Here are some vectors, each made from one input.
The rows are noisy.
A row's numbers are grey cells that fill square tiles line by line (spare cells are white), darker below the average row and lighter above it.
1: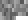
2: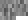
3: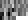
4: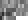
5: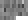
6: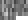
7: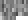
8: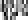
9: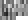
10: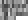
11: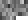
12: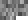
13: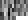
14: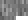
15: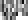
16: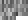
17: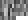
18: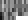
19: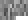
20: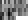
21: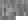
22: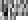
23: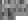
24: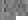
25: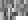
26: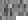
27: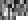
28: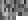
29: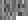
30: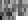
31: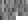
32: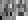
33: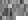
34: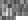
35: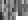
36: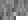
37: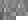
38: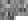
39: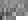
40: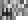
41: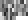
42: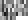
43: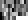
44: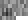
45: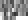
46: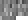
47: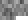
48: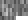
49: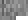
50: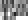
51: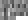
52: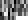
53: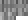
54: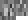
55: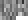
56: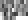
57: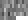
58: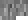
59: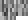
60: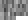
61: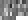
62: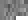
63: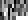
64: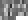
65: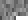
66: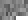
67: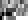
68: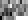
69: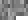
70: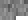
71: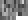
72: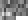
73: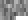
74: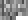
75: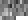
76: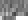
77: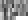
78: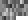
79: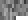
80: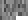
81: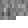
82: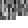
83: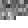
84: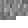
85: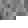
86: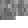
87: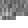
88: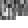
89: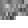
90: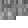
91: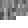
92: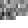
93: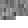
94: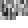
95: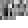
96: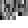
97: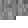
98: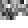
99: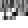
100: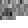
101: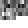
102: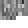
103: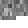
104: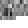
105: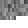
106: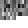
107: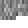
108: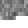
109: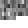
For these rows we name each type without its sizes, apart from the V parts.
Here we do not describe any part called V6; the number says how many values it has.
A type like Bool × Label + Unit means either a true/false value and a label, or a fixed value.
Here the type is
Bool × Line × V6.
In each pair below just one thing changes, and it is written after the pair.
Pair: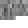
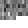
the value of V6
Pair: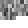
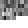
the value of V6
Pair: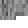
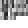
the value of V6
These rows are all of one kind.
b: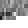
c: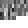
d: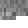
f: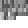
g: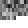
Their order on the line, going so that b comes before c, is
b, g, f, d, c.
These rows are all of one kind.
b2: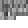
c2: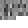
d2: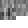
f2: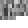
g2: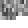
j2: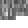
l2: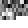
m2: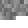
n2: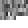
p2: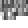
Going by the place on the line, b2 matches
m2 and p2.
